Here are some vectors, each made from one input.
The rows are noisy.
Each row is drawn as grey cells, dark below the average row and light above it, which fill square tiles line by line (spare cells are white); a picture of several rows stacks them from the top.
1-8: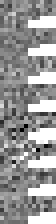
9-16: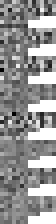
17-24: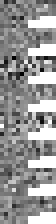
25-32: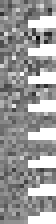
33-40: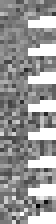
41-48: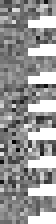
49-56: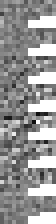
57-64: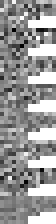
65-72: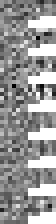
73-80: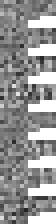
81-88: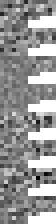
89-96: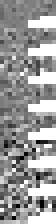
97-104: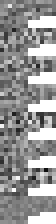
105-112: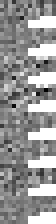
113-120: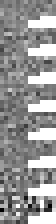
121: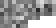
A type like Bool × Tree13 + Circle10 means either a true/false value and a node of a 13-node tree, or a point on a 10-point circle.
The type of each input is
Line4 × List3(Line6).
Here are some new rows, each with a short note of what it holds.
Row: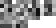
a point on a 4-point line, together with a list of three items
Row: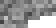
a point on a 4-point line, together with a list of two items
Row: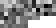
a point on a 4-point line, together with the empty list
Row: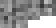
a point on a 4-point line, together with a list of two items
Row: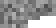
a point on a 4-point line, together with a list of three items
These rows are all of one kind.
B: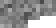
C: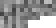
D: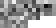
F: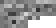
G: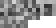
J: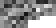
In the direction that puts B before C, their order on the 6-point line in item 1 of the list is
B, C, J, D, G, F.
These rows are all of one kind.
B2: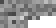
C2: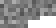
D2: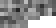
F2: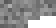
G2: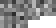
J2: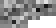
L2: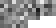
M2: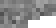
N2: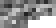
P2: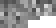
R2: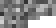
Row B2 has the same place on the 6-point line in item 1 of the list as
F2 and P2.
